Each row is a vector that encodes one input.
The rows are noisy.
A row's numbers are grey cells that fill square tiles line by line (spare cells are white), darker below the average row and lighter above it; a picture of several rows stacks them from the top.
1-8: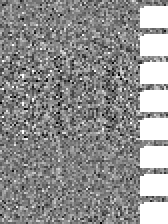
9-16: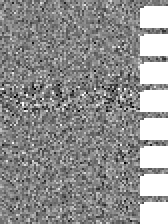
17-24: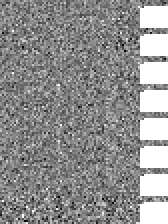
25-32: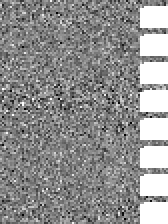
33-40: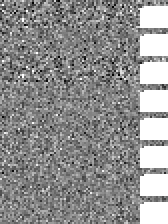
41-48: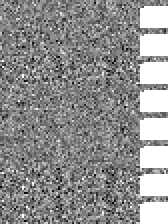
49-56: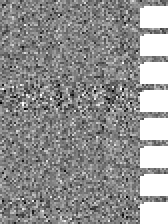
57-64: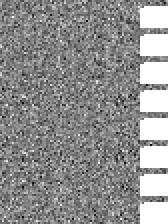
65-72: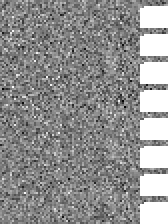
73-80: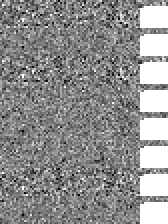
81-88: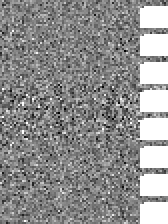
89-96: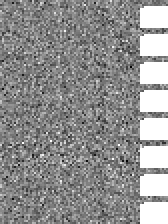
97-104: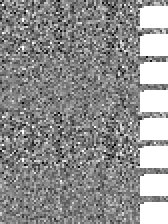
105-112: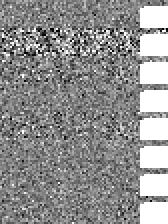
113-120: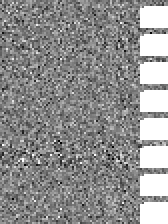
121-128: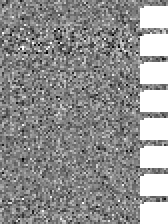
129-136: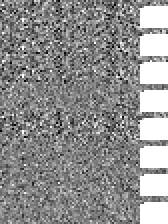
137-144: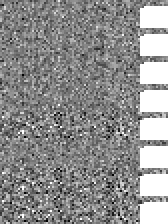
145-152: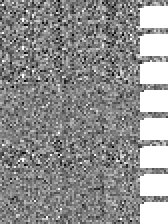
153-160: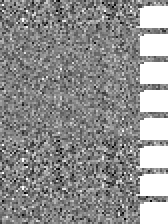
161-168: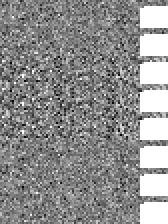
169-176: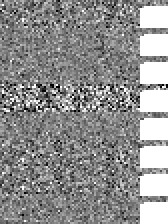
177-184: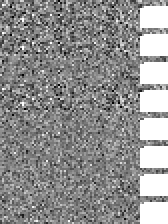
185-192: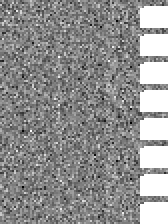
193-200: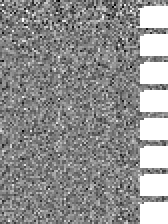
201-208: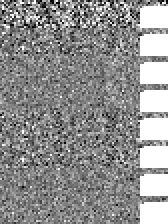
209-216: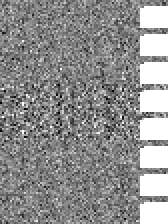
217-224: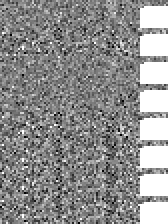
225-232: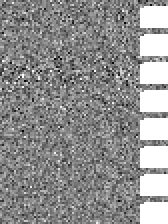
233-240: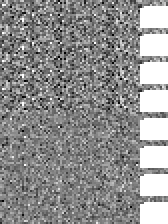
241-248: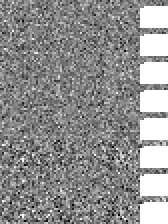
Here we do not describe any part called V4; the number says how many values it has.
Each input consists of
a list of up to two items, each either a point on a 7-point line, or a true/false value and a value of V4.
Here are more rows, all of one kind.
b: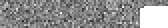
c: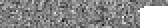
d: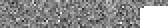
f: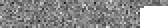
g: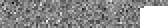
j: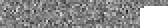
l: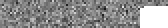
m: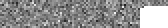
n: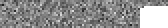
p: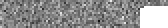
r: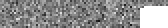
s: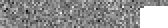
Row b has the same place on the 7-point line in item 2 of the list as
g, j, l and n.
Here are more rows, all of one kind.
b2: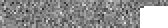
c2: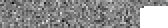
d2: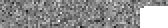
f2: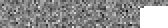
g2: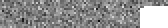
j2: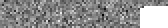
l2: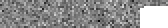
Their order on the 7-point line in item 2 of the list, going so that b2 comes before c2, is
f2, j2, b2, g2, l2, c2, d2.
